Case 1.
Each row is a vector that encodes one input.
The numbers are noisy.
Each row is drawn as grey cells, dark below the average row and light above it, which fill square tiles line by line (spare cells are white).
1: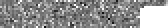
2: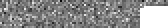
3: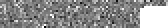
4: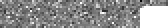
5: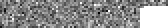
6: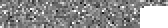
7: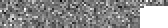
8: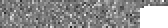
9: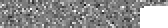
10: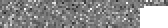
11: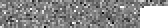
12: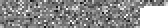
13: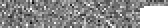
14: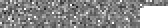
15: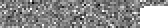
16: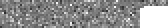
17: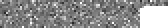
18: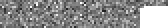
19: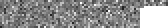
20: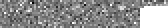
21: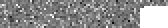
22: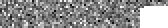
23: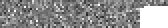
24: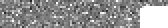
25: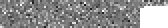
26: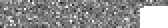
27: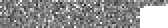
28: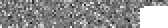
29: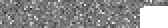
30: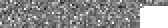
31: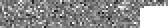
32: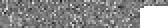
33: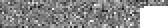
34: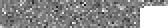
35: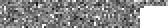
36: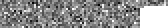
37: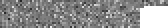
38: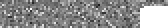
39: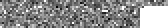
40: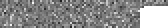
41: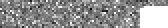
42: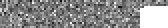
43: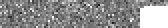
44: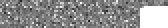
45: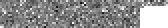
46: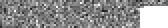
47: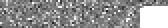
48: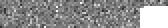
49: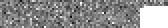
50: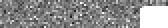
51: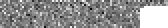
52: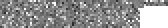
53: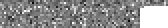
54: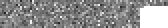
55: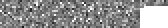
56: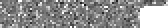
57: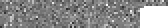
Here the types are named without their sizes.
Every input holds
either a point on a circle, or a node of a tree.
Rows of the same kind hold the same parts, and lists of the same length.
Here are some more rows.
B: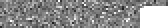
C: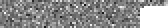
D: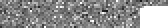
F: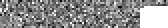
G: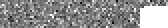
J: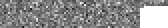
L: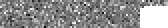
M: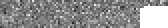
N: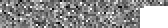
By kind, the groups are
B, D, F, J, M, N
C, G, L

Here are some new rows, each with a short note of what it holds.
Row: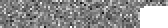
a node of a tree
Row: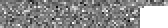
a node of a tree
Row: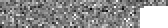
a point on a circle
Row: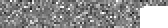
a point on a circle
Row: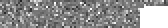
a point on a circle
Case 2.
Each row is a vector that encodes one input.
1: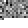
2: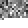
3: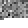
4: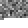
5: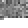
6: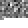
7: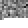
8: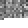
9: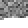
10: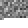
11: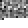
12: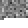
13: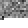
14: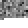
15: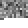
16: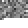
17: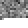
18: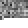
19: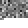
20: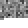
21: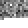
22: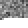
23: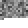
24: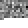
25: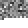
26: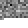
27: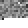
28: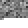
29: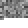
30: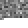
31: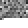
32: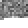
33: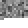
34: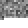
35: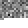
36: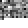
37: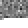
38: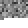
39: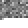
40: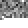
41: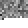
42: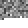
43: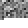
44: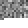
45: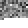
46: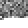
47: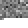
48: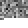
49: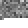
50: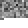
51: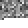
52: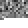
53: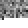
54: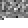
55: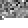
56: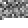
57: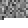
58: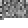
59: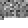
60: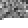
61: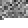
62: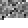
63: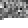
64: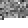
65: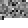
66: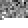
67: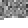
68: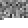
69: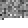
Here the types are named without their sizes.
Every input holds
a label and a point on a line.
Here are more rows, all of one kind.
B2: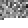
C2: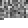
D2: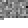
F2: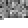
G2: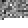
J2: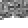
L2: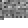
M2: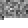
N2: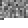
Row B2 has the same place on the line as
J2 and M2.
